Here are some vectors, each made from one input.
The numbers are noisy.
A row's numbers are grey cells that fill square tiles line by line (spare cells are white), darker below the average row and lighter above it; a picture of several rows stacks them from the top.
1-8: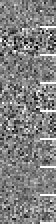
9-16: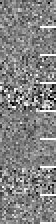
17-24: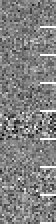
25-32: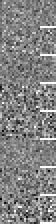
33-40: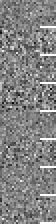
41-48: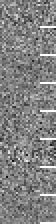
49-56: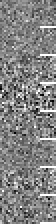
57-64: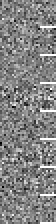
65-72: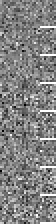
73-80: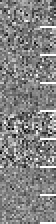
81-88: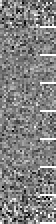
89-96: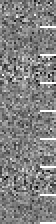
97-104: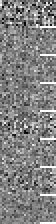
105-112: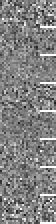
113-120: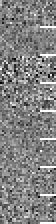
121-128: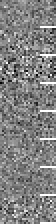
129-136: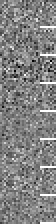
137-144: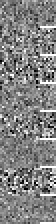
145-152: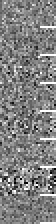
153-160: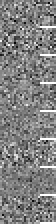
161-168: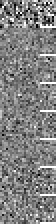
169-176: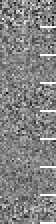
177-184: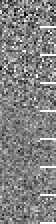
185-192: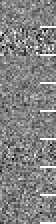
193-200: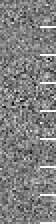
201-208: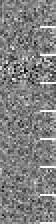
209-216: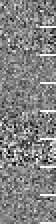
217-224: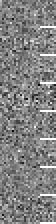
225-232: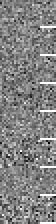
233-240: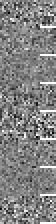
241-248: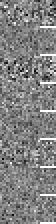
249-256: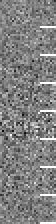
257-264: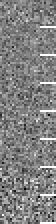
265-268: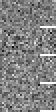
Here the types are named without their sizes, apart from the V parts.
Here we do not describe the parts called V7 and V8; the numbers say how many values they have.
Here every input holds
either a point on each of two circles, or a node of a tree, or two values of V7, or a value of V8.
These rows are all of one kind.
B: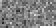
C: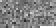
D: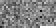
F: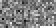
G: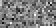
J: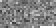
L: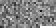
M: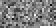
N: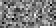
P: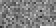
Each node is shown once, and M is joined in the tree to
J.
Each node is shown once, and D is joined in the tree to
G.
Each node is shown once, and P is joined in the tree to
F and N.
